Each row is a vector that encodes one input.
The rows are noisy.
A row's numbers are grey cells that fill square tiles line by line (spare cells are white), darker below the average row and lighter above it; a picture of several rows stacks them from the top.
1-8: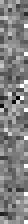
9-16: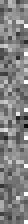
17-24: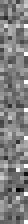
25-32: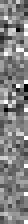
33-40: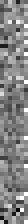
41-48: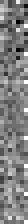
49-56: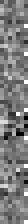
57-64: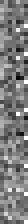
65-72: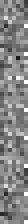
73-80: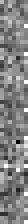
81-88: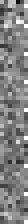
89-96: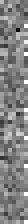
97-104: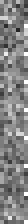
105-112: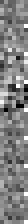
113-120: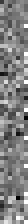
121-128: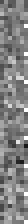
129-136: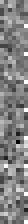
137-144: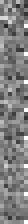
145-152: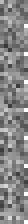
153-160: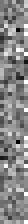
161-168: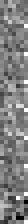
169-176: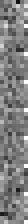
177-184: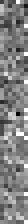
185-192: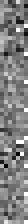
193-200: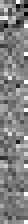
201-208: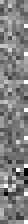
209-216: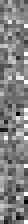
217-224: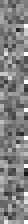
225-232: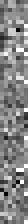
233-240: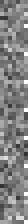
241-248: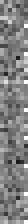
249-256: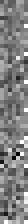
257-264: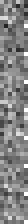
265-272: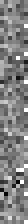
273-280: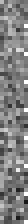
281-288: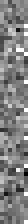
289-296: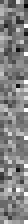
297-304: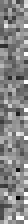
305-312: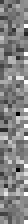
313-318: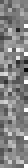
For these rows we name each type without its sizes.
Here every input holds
a list of items, each a point on a line and a true/false value.
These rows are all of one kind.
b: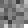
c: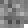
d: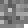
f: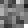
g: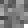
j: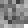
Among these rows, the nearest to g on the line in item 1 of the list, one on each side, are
d and f.
